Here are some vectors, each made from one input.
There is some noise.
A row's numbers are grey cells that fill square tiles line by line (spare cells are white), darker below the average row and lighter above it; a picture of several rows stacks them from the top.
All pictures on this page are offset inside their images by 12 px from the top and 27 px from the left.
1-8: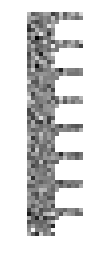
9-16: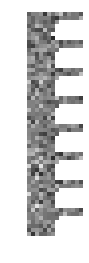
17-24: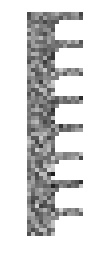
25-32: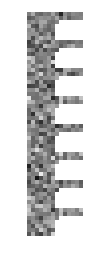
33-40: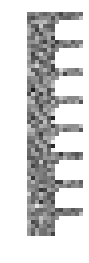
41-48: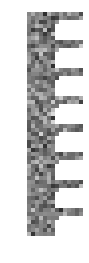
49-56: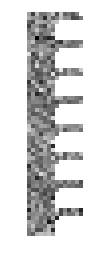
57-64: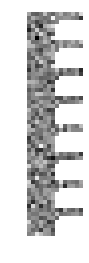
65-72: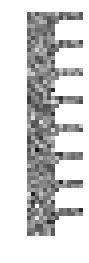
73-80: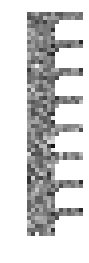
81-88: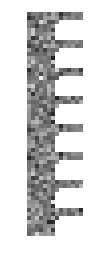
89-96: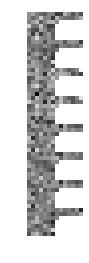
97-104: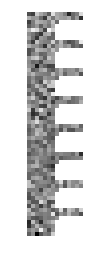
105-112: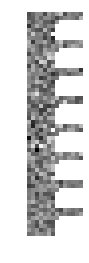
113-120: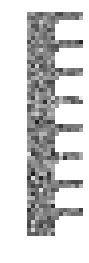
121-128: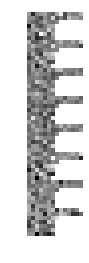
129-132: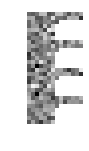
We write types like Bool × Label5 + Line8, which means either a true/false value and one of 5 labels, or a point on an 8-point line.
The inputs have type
Line10 × Line10 + List2(Line12).
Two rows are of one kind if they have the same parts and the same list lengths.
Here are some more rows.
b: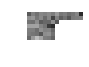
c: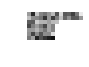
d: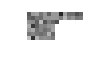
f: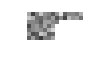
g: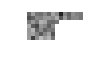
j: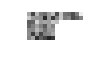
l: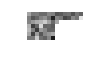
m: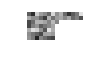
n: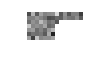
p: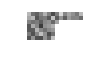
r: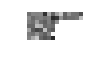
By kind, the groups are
b, n, r
c, j, m
d, g, l
f, p

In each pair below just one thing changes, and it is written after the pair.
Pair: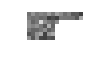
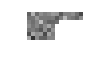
the place on the 12-point line in item 2 of the list
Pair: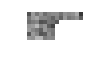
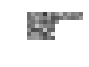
the place on the 12-point line in item 1 of the list
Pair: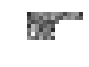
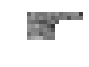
the place on the 12-point line in item 2 of the list
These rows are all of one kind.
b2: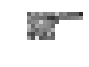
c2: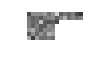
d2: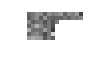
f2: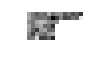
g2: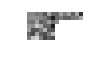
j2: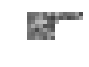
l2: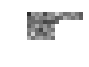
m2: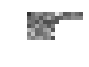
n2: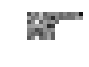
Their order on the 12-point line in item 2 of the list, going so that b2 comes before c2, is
b2, j2, d2, g2, n2, l2, c2, m2, f2.
